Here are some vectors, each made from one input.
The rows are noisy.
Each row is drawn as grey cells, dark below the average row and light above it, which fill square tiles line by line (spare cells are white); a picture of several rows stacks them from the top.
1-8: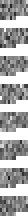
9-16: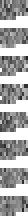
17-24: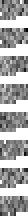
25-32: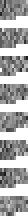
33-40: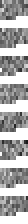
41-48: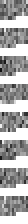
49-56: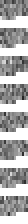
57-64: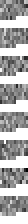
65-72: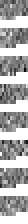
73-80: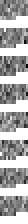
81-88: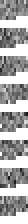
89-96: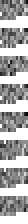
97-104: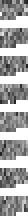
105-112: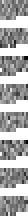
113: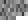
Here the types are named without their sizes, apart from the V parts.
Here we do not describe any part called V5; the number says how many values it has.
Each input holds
either a node of a tree, or four true/false values and a value of V5.
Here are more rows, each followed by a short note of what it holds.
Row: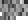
a node of a tree
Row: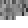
four true/false values and a value of V5
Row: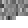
four true/false values and a value of V5
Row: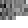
four true/false values and a value of V5
